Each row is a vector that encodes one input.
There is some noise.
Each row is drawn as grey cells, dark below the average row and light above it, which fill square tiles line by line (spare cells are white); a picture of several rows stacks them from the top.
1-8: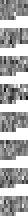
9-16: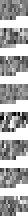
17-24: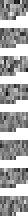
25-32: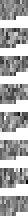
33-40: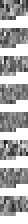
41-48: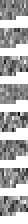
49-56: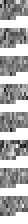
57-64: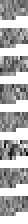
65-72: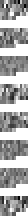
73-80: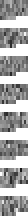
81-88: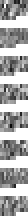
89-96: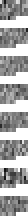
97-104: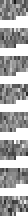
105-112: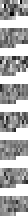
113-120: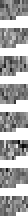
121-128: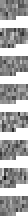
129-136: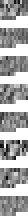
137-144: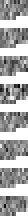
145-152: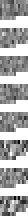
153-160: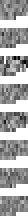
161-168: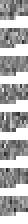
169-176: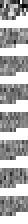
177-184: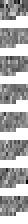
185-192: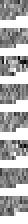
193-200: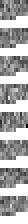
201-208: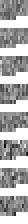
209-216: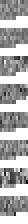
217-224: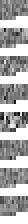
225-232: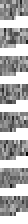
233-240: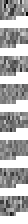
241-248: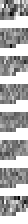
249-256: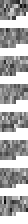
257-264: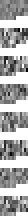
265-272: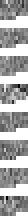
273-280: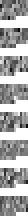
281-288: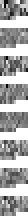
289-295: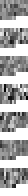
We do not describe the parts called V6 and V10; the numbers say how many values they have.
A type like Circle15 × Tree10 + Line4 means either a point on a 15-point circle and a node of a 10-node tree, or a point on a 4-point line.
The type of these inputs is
(Circle11 + Label4) × V6 + Tree16 × V10.
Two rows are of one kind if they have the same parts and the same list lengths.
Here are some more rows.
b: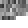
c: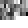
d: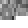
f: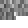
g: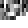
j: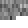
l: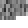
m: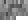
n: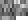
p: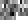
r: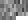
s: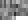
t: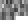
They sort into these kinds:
b, c, d, f, l, p, t
g, j, n, r
m, s

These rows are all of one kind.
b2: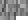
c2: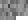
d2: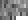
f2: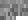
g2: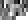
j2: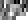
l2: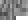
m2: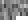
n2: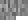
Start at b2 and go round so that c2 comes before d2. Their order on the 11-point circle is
b2, n2, f2, g2, m2, j2, l2, c2, d2.
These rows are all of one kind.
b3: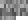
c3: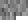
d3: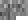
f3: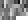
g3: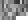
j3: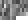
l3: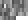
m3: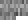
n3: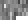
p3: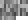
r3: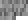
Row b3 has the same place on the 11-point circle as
m3, p3 and r3.
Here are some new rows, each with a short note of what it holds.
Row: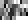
a point on an 11-point circle and a value of V6
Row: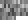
a point on an 11-point circle and a value of V6
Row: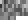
a node of a 16-node tree and a value of V10
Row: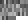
a node of a 16-node tree and a value of V10
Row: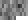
a point on an 11-point circle and a value of V6
